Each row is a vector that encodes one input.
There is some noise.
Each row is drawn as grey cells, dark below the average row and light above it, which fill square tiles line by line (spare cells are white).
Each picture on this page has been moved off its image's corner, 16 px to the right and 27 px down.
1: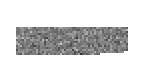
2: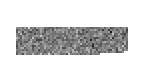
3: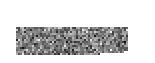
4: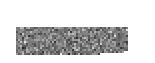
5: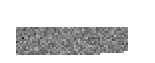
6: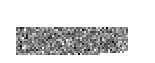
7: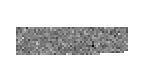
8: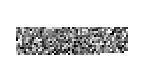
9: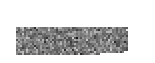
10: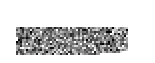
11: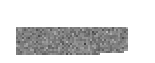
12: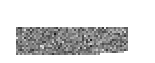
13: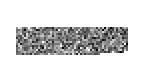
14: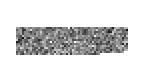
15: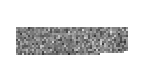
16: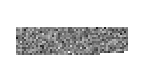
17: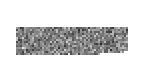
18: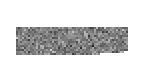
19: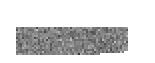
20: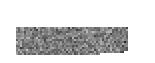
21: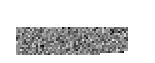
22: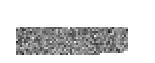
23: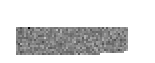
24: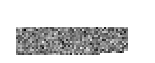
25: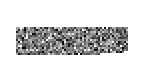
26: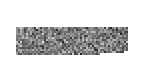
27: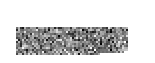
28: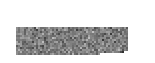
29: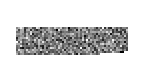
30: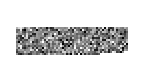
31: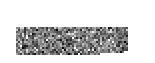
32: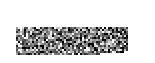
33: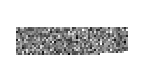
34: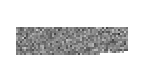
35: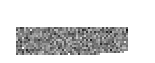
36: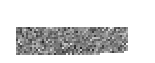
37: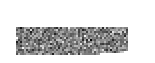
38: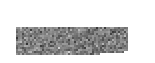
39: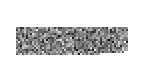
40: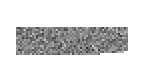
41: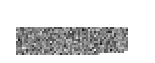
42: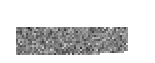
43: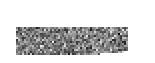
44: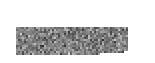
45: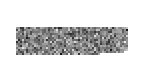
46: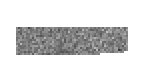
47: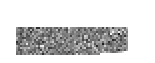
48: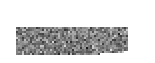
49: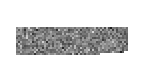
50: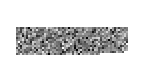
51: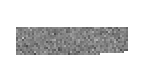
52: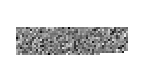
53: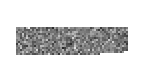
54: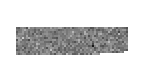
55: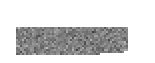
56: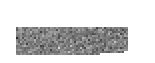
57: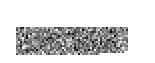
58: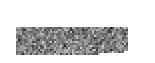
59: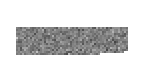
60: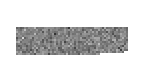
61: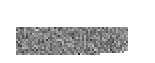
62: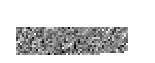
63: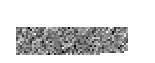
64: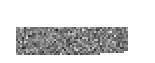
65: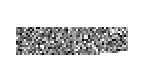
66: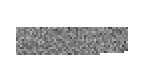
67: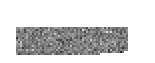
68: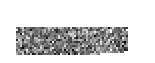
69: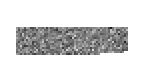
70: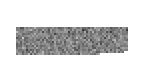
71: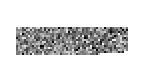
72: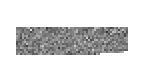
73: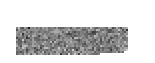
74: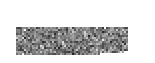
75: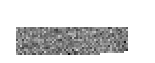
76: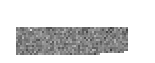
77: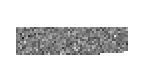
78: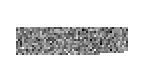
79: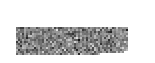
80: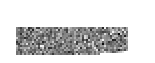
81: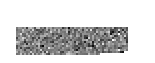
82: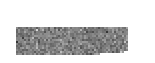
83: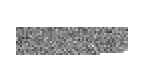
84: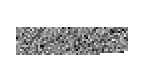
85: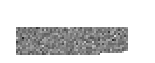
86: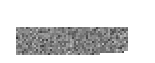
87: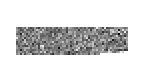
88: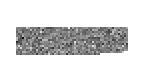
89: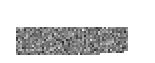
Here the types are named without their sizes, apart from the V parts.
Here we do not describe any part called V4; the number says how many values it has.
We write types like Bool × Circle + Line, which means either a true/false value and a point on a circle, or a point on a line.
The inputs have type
(Bool × Bool × Bool + List(V4)) × Circle.
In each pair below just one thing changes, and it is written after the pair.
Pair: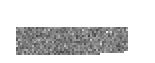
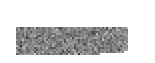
the value of V4 in item 1 of the list
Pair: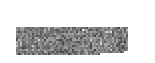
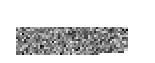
the value of V4 in item 1 of the list
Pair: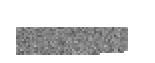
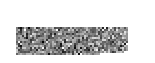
the value of V4 in item 2 of the list
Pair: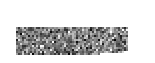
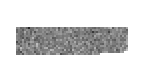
the value of V4 in item 1 of the list
